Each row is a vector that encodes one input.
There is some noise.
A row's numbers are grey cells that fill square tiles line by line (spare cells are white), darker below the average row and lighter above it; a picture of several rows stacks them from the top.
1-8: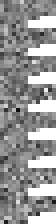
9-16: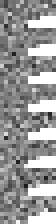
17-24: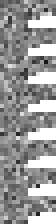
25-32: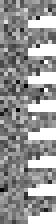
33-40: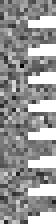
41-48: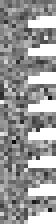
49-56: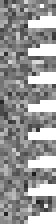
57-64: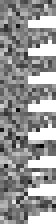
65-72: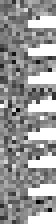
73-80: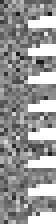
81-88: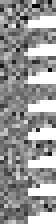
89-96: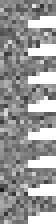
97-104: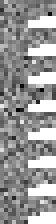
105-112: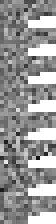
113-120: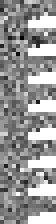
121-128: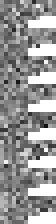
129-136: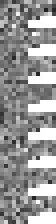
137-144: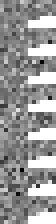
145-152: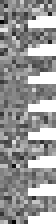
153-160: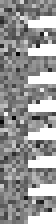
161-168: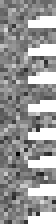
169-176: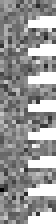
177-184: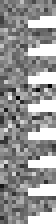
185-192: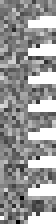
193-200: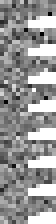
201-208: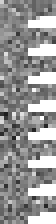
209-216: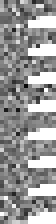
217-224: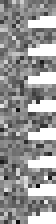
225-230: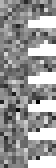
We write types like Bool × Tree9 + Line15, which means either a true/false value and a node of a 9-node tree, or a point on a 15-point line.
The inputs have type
Circle10 + Label5.
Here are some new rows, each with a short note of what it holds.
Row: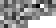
one of 5 labels
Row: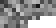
one of 5 labels
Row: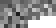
one of 5 labels
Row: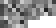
a point on a 10-point circle
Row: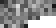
one of 5 labels
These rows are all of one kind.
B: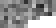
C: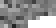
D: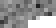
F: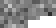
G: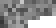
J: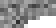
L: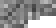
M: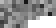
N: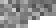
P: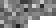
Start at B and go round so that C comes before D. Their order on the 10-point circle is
B, P, F, G, N, C, J, L, M, D.
